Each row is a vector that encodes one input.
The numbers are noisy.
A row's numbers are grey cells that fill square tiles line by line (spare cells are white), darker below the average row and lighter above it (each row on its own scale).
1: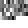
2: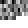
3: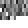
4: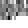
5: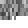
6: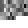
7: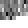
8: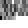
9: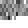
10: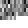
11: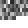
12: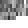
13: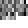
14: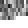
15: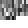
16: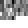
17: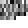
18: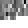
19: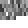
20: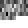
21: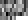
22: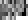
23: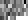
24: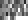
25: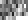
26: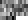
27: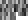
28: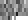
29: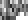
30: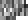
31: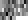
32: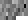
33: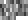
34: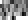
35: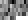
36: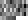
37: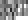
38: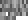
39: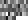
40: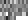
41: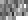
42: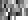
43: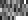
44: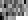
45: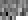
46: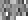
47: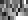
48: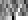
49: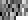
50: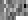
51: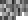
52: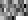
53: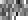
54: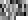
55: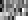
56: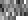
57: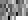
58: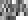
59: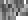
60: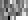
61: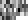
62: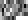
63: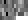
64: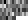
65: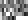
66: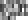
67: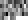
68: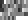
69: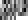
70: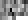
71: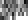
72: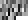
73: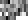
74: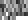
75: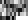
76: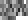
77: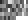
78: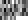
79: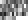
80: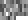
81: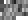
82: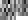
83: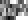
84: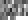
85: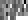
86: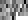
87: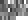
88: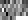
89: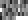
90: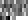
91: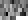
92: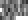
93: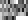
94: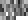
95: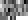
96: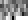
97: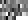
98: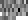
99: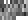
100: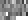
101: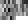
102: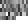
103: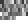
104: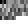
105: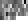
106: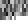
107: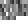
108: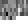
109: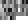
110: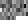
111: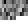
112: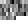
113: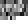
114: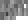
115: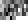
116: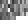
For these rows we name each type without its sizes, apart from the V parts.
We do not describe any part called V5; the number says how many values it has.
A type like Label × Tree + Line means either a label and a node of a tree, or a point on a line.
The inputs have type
Label × (Line + V5).
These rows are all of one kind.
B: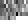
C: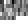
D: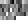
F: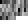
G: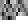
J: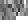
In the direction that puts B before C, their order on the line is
G, D, B, J, C, F.
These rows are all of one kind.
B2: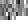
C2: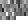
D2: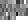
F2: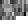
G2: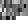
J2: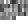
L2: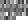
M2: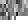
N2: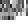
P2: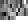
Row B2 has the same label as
D2, M2, N2 and P2.
